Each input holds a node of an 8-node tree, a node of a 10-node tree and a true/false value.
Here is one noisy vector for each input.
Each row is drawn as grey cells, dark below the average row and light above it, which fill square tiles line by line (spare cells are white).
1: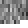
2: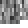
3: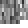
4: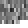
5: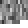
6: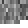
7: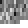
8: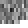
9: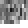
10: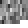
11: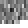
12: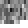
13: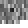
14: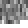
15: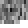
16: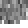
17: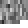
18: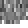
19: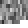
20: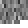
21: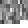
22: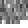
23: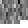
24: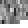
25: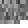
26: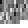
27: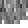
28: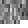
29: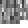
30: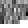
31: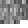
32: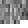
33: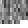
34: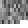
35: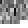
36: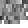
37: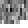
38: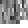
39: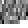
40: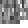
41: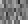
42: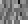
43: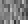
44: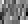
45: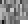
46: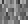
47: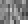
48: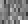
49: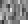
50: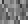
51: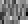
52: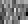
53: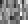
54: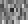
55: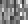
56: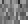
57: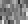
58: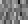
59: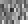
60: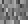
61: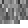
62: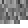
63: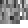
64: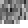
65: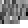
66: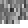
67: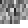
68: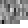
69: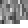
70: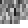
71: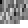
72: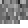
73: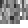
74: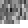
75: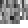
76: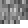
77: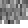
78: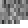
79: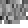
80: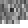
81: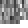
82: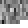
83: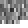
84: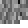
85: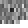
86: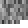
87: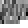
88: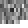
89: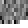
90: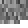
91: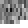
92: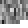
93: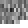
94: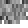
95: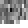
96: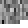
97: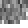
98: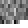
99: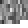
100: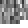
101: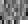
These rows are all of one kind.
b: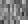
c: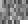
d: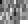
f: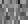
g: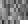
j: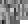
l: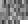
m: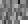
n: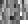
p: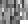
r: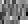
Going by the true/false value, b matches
d, f and n.
